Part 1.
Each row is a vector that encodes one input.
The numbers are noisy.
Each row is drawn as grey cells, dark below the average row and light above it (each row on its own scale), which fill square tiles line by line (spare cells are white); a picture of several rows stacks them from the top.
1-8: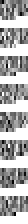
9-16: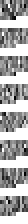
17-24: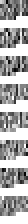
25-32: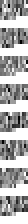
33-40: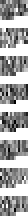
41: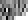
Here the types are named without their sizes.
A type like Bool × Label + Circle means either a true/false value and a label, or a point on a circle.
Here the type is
Tree.
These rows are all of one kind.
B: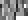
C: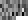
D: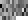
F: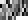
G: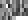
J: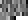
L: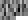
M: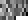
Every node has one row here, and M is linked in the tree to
C and J.
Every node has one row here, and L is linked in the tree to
G.
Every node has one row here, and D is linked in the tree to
F.
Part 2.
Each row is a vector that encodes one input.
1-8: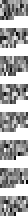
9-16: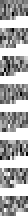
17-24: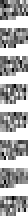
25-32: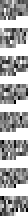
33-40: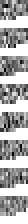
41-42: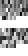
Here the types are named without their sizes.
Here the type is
Line.
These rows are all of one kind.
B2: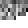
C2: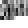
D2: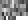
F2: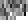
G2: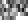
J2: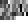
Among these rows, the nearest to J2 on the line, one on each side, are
C2 and D2.
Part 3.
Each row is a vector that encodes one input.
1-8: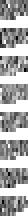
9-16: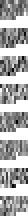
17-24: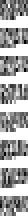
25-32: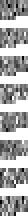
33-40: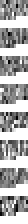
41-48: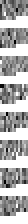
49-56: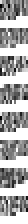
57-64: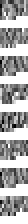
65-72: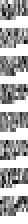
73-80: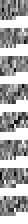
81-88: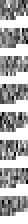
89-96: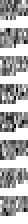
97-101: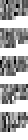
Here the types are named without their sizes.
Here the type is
Tree.
